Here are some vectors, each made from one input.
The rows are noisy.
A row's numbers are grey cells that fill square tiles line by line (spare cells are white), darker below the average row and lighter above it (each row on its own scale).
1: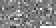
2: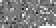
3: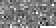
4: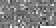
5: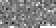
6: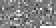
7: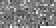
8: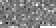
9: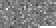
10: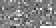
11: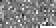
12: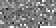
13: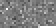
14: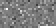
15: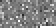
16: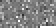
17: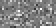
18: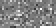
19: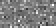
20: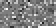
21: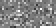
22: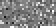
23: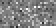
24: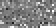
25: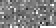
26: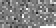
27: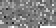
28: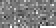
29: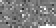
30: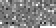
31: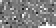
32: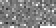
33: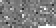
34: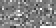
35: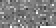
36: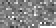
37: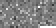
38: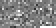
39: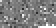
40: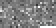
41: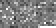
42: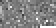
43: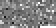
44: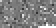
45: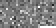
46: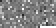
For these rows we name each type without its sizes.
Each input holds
a list of points on a line.
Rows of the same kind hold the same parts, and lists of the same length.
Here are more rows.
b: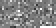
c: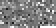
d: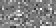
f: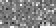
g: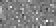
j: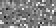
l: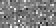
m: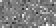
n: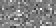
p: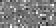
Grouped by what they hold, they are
b, d, n
c, f, g, j, l, p
m

